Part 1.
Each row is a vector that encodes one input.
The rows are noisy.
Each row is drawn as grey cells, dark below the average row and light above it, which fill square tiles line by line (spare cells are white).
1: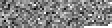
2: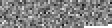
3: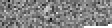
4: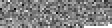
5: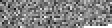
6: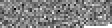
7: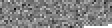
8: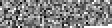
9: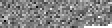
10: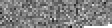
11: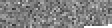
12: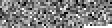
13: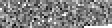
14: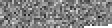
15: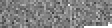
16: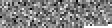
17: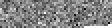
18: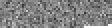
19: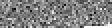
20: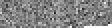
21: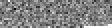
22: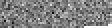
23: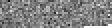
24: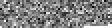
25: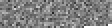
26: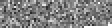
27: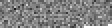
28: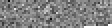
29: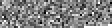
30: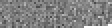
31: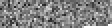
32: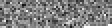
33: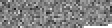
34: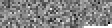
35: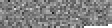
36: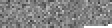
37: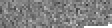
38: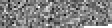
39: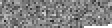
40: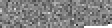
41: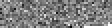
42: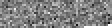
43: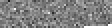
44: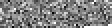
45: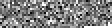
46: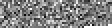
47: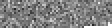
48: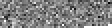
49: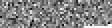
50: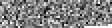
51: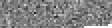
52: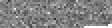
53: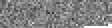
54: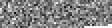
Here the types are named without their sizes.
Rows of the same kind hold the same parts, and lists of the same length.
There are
2 kinds of row.
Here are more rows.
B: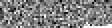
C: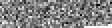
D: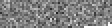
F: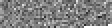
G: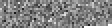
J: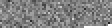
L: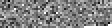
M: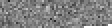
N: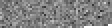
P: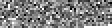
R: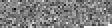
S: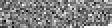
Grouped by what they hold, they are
B, D, F, G, J, L, M, N, P, R, S
C

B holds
three true/false values.
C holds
a fixed value.
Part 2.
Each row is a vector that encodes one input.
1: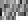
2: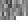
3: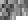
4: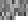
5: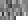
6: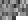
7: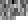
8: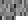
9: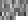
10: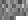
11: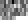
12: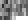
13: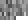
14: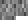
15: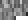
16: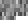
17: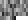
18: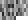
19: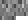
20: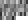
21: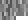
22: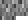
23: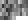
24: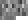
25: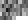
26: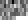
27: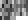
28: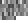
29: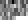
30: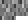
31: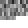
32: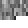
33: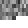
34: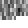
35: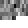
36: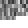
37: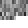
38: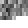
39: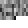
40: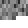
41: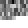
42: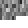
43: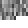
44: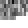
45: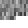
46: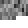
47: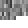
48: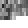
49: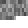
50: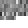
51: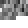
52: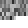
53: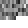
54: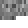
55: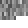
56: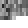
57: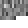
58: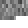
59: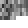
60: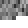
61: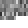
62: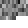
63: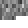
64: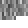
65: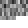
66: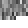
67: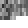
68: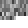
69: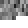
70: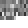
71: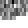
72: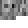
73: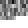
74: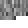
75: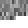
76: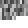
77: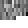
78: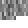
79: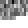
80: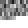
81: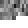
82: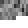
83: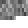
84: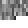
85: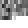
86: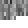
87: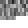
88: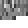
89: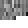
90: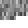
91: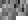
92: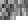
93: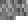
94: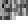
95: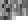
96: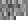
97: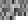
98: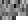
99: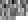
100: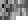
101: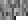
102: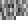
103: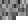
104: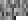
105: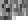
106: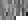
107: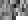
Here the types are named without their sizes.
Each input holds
a point on a line.
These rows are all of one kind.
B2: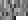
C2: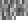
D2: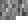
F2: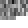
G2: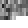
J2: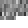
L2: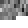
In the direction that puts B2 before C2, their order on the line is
F2, J2, D2, L2, B2, C2, G2.
